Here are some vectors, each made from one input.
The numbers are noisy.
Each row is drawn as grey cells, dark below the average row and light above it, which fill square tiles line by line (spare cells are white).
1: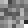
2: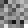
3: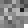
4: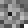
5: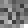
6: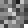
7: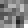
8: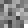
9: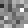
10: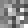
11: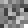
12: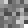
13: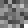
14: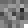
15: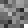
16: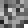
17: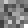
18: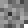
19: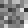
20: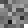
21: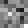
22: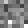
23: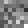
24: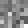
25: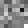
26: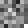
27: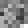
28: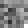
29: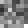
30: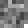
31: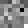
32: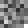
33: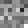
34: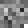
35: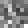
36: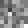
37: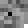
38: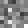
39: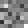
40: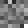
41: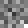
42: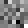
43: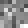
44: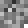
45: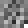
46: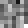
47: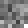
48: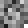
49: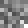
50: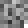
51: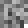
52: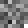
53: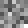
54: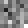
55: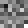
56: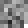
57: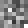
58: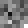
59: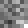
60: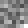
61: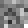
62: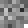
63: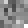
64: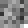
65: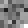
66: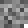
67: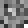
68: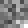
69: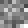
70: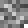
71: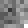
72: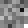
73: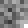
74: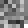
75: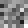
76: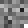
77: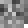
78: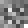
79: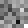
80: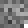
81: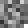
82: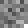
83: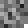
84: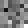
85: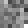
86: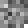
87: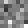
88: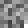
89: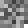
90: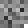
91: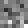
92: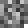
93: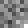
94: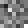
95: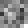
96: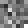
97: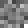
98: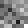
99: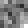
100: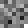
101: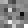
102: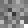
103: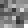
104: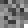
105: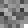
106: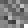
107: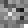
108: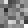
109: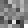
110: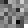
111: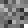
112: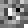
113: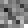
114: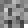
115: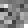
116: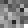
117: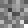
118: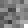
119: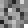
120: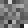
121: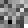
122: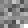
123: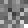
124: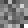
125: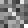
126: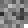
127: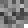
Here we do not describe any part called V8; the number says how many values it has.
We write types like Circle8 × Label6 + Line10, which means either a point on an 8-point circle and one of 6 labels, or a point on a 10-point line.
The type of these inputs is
Label7 × (Line5 + V8).
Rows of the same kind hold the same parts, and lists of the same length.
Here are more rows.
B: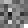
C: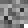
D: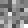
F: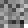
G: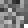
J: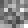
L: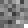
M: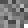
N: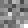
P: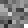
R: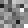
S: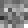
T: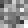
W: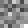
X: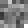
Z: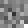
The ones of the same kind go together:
B, G
C, D, F, J, L, M, N, P, R, S, T, W, X, Z

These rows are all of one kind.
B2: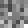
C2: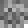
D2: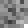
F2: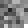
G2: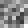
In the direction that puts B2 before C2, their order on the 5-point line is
B2, D2, C2, F2, G2.
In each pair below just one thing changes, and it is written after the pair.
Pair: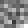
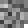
the label
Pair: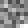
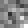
the value of V8
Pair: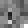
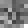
the value of V8
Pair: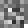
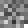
the value of V8
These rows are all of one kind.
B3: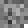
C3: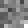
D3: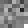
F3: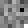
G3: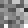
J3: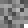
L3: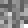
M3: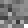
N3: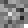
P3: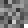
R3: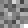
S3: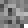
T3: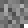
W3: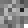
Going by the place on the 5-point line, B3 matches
C3, M3, P3 and T3.
